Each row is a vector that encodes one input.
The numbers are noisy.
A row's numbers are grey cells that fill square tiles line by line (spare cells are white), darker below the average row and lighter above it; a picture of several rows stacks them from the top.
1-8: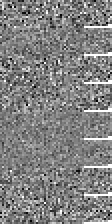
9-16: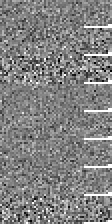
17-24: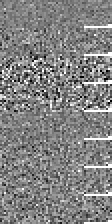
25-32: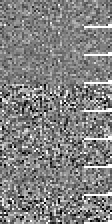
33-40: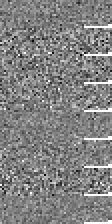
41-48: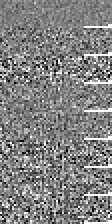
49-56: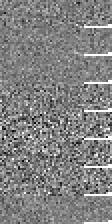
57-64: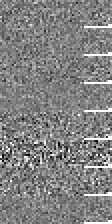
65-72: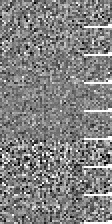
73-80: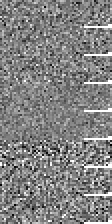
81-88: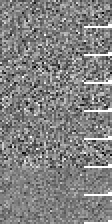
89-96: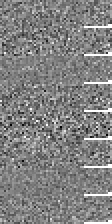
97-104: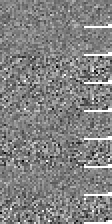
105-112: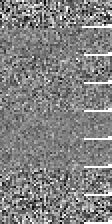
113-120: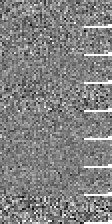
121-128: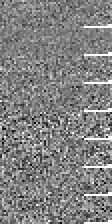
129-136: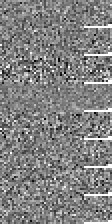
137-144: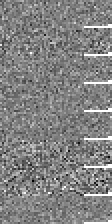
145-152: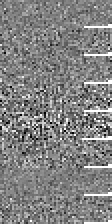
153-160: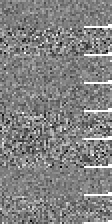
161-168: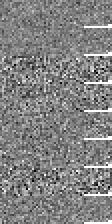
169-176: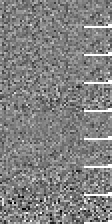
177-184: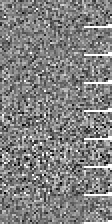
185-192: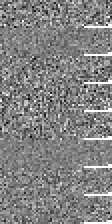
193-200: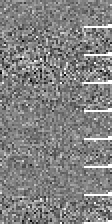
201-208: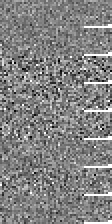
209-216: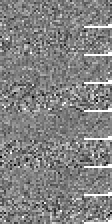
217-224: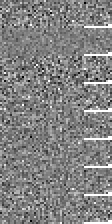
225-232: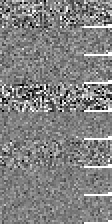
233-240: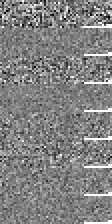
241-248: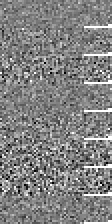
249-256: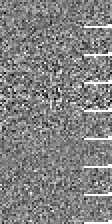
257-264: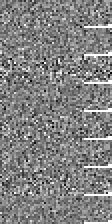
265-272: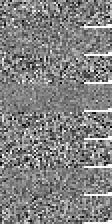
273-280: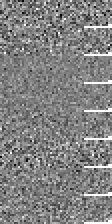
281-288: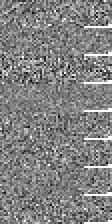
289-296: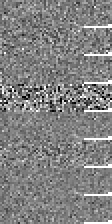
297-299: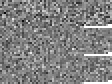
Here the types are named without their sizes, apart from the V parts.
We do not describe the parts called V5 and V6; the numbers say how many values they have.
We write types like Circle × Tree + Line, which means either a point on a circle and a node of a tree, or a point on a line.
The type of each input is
Bool × Bool × Bool × Bool × V5 + (Tree + Unit) × V6.
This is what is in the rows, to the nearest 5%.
About 75% of them hold four true/false values and a value of V5. The rest hold a value of V6, together with either a fixed value, or a node of a tree.
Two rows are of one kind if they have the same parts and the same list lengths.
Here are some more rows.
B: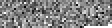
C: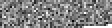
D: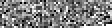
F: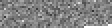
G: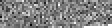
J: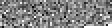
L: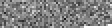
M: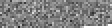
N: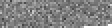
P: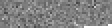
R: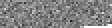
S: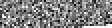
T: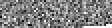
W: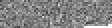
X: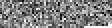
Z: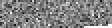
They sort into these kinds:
B, C, S, T, X
D, F, G, J, L, M, N, P, R, W
Z

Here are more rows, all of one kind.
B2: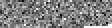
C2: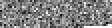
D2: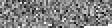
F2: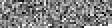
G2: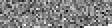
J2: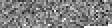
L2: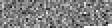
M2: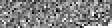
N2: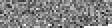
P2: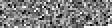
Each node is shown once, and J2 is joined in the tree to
C2, D2, L2 and P2.
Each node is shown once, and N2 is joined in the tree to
C2 and G2.
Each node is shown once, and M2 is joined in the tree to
B2, C2 and F2.
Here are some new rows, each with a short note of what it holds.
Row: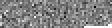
four true/false values and a value of V5
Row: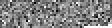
a value of V6
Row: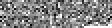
four true/false values and a value of V5
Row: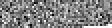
a value of V6
